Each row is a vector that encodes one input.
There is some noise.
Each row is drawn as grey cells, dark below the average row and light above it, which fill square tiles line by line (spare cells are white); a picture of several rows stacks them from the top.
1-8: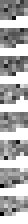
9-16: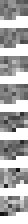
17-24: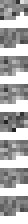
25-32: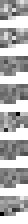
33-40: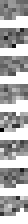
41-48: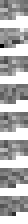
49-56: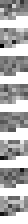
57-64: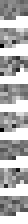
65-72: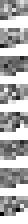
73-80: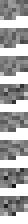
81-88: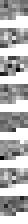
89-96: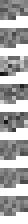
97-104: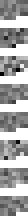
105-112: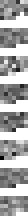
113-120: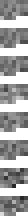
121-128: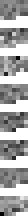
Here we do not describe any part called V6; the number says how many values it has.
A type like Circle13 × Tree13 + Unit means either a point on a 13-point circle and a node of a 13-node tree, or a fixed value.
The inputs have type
Bool × (Line9 + V6).
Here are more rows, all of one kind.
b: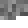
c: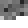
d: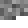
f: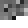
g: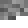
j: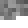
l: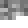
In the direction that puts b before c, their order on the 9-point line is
g, f, d, b, c, j, l.
